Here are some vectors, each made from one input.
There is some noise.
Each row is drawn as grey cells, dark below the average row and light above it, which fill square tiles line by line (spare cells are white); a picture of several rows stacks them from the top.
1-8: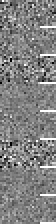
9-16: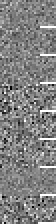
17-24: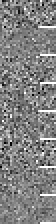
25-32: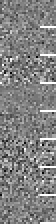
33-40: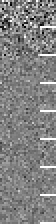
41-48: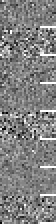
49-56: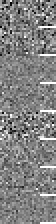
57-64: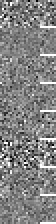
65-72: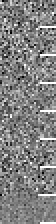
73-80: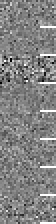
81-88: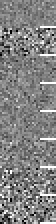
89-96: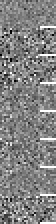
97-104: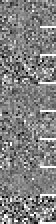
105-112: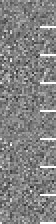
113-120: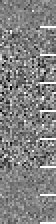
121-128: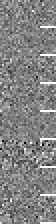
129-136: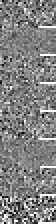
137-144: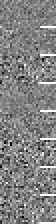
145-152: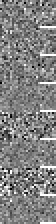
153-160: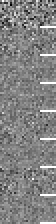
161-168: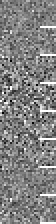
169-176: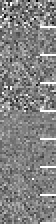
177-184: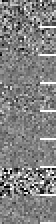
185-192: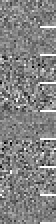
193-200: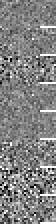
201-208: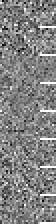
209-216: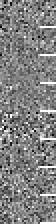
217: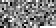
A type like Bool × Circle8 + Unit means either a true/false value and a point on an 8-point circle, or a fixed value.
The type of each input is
Line10 + List3(Circle9).
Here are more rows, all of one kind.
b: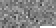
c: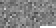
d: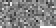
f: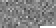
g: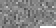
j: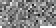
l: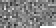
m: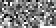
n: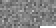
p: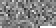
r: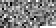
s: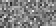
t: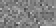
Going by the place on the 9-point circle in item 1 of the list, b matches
c, d, g and r.
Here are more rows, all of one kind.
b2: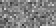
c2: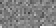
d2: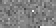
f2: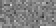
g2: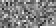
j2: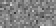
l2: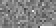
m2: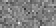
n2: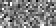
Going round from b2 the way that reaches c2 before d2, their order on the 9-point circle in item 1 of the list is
b2, f2, g2, n2, c2, m2, d2, l2, j2.
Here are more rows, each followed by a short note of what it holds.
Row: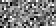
a list of two items
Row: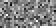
the empty list
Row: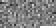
a list of one item
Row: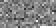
the empty list
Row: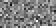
the empty list
